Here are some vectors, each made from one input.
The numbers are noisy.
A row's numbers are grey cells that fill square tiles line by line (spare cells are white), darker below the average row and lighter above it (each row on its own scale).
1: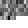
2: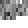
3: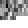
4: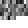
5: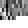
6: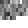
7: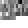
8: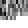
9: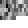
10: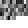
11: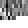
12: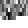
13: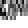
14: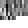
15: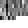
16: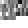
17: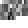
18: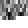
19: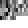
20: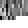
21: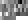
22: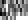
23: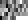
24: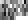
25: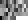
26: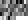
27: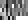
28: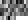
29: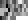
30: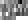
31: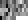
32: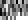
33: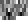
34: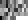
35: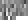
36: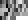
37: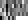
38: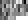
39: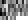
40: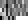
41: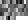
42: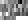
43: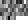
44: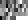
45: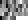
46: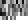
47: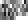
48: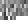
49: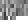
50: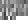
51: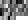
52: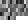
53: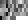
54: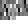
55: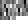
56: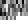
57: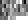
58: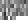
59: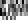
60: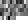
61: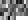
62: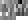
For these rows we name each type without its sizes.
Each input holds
a label and a true/false value.
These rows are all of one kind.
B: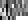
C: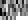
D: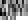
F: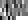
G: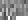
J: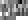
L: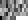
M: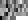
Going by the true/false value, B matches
F and J.
